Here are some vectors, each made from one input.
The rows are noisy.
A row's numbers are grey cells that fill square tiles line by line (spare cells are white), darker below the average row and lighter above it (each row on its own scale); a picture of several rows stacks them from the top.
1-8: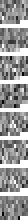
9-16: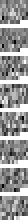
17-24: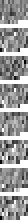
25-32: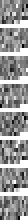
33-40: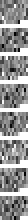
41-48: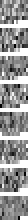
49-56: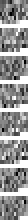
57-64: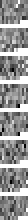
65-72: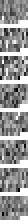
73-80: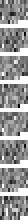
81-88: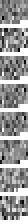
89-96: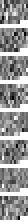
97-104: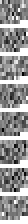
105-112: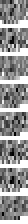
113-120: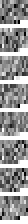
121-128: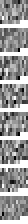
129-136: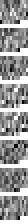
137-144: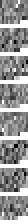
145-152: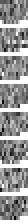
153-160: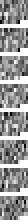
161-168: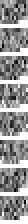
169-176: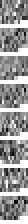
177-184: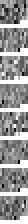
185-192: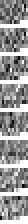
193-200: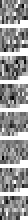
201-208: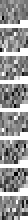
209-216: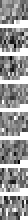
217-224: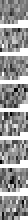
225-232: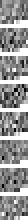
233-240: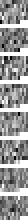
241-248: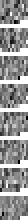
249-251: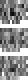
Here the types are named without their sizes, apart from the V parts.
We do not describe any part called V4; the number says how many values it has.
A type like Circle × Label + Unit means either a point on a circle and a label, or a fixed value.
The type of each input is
(Bool × Bool × Bool × Bool × Bool + Line) × V4.
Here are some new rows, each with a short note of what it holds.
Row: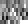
a point on a line and a value of V4
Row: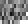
five true/false values and a value of V4
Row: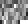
five true/false values and a value of V4
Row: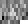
a point on a line and a value of V4
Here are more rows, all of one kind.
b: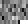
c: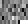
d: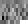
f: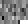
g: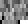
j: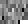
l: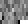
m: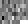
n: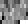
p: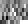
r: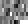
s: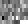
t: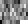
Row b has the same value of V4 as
c, f, m and s.
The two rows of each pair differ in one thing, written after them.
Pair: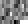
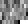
the value of V4
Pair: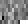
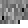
the place on the line
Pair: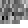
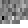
the place on the line
